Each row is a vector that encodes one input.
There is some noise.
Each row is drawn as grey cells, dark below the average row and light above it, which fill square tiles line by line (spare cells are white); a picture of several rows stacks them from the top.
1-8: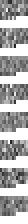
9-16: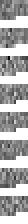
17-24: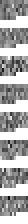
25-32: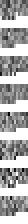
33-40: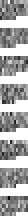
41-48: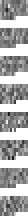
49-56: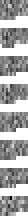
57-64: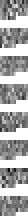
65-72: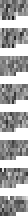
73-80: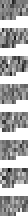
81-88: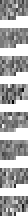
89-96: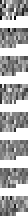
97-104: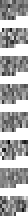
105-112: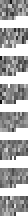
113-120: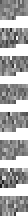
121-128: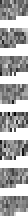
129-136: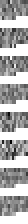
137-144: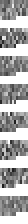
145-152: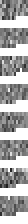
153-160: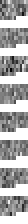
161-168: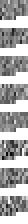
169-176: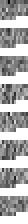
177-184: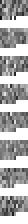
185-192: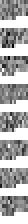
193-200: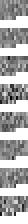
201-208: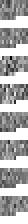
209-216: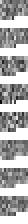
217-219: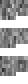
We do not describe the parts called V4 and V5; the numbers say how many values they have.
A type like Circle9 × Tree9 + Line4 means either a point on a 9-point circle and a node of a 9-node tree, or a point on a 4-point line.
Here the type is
Bool × V5 + Line8 + Line11 + V4.
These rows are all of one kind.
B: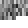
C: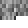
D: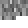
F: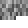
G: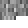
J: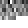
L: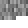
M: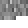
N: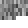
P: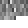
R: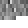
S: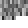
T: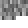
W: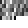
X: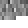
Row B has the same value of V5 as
J, M, N and W.
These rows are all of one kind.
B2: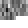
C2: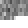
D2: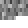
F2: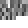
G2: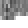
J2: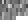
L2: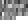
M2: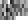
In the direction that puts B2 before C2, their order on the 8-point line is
B2, F2, G2, M2, C2, D2, L2, J2.
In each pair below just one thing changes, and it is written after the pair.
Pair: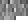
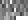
the true/false value
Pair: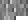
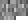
the value of V5
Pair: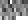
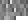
the value of V5
